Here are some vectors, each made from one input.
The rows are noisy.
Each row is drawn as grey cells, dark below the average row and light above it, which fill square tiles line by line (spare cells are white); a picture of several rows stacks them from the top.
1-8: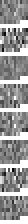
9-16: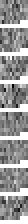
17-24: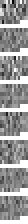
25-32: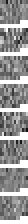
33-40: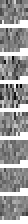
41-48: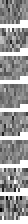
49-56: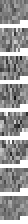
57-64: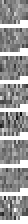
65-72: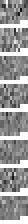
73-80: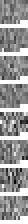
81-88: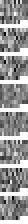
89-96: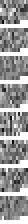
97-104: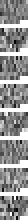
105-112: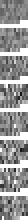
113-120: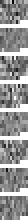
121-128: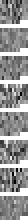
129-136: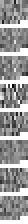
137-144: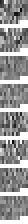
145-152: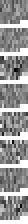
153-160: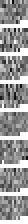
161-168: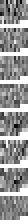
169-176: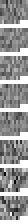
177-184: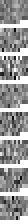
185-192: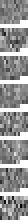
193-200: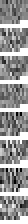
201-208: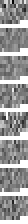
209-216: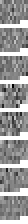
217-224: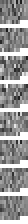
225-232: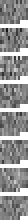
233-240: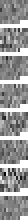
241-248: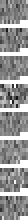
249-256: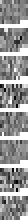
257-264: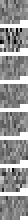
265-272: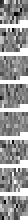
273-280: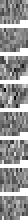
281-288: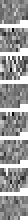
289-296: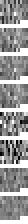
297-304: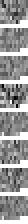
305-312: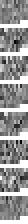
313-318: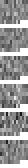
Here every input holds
either a point on a 10-point line, or a list of up to three points on an 8-point line.
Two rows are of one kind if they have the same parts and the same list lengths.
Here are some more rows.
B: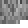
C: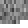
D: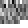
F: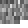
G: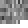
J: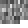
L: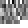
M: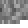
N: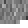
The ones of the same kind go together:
B
C, G, M
D, L
F, J
N

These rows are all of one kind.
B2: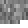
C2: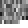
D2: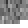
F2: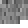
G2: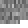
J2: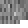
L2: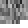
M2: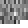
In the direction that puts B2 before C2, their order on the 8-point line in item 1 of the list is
L2, D2, G2, F2, B2, J2, C2, M2.
